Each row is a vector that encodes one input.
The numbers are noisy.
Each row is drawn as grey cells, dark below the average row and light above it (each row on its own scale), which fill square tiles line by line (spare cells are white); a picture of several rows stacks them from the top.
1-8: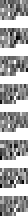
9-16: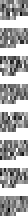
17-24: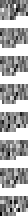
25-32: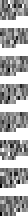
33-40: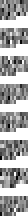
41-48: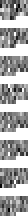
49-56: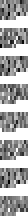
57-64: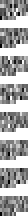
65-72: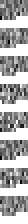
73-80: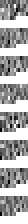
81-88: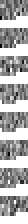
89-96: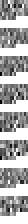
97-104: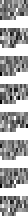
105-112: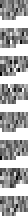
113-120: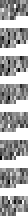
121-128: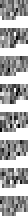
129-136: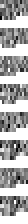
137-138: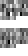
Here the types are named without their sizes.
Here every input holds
a list of points on a line.
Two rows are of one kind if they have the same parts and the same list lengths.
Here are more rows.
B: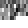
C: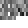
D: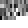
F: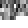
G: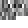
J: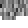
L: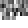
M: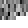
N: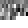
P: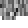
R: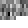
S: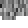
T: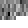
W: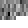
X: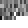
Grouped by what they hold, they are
B, C, D, F, N, X
G
J, L, M, P, R, S, T, W

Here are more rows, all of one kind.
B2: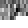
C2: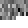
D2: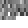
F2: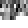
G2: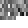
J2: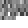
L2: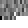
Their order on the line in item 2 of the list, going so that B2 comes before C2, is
L2, F2, B2, C2, G2, D2, J2.
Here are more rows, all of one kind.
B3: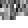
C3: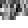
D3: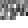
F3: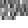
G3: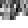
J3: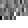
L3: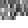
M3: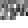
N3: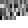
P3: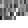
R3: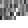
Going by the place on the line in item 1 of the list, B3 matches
C3 and G3.
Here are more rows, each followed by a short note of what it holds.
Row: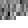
a list of one item
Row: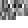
the empty list
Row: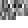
the empty list
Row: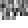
a list of one item
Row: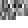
the empty list
